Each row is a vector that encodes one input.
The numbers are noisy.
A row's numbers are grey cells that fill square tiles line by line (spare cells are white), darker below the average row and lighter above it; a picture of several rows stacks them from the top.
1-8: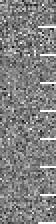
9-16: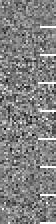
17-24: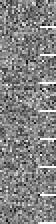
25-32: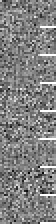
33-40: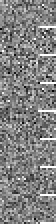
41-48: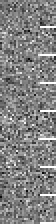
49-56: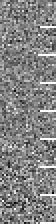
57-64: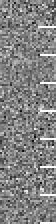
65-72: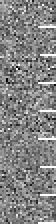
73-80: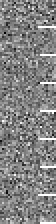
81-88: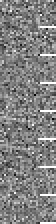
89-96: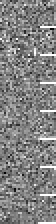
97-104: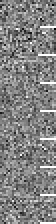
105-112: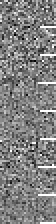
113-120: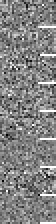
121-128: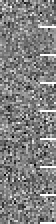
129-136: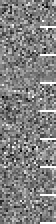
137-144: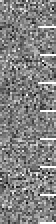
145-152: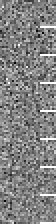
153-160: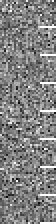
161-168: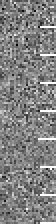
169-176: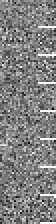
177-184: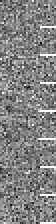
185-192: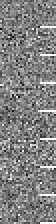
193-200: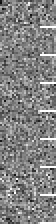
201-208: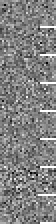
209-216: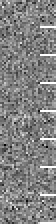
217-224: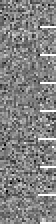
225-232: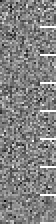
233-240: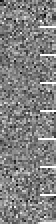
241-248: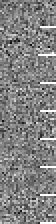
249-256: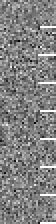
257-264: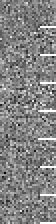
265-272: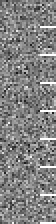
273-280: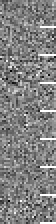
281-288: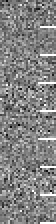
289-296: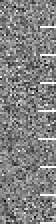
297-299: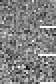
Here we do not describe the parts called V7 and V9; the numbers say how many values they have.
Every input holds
either a point on an 8-point line, or a true/false value and a value of V9, or a value of V7.
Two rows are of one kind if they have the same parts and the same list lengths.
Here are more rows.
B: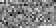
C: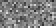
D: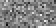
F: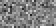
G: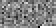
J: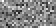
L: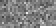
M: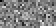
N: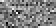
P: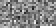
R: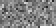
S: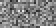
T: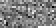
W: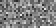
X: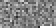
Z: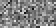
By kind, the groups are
B, D, J, N, T
C, G, P, S, W, X, Z
F, L, M, R

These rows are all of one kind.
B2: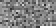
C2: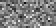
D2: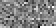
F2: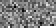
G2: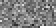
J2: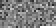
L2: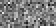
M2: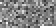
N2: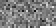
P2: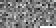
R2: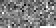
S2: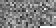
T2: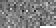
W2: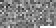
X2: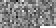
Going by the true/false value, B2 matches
D2, G2, M2 and X2.
